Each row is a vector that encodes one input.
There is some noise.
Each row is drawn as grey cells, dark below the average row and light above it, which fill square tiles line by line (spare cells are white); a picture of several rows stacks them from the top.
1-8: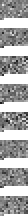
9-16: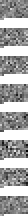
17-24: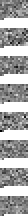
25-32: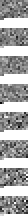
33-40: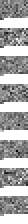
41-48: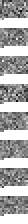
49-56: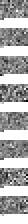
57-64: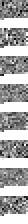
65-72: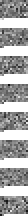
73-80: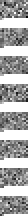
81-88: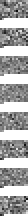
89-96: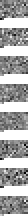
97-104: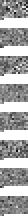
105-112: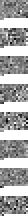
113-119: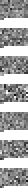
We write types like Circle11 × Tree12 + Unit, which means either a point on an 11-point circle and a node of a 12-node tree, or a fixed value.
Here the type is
Bool × Circle5 × (Circle9 + Unit).
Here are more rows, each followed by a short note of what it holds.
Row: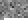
a point on a 5-point circle, a point on a 9-point circle and a true/false value
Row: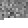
a point on a 5-point circle, a point on a 9-point circle and a true/false value
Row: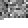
a point on a 5-point circle, a point on a 9-point circle and a true/false value
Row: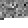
a point on a 5-point circle and a true/false value
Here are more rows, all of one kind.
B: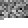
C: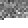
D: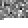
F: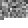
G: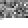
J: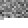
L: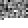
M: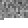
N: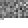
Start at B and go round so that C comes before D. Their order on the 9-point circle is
B, C, N, D, J, F, G, M, L.
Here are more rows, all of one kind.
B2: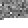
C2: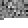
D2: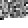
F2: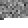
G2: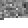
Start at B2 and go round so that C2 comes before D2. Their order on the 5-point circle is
B2, C2, F2, D2, G2.
